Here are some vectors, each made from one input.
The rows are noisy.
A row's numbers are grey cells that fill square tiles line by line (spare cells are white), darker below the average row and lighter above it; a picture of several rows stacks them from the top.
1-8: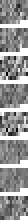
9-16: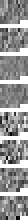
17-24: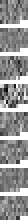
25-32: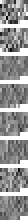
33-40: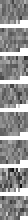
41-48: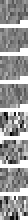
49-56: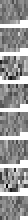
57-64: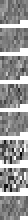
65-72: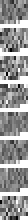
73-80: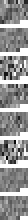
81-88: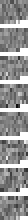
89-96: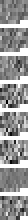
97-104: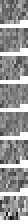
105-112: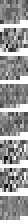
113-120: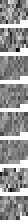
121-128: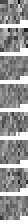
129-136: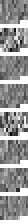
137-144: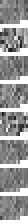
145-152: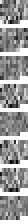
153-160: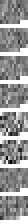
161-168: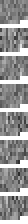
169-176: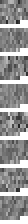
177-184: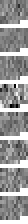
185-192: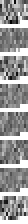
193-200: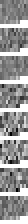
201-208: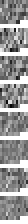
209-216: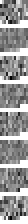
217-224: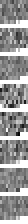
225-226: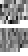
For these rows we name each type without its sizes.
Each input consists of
either a fixed value, or three labels, or four true/false values.
